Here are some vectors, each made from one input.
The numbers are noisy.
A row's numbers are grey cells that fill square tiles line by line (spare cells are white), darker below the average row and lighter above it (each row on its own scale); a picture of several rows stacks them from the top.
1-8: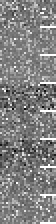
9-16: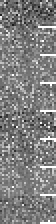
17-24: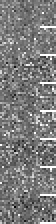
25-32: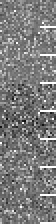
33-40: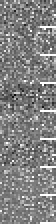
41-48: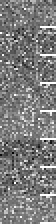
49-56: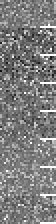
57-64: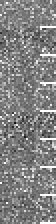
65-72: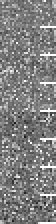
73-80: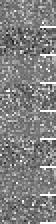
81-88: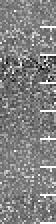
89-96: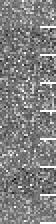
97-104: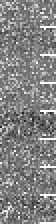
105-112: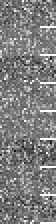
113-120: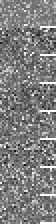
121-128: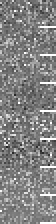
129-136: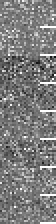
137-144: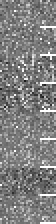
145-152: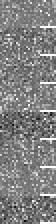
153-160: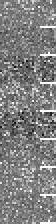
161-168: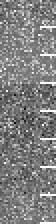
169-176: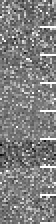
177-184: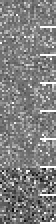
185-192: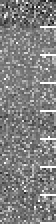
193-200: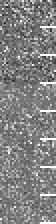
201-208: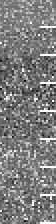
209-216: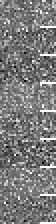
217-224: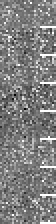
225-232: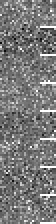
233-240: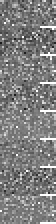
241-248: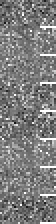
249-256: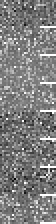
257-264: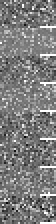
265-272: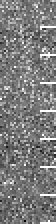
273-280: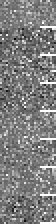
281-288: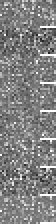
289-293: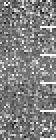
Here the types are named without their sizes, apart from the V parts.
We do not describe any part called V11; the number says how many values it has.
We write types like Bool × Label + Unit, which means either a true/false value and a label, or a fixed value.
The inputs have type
Bool × Label + Line × Line + Unit + V11 × V11.
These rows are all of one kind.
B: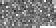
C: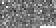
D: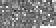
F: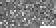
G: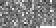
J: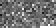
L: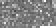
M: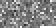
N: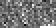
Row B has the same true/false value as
C and L.
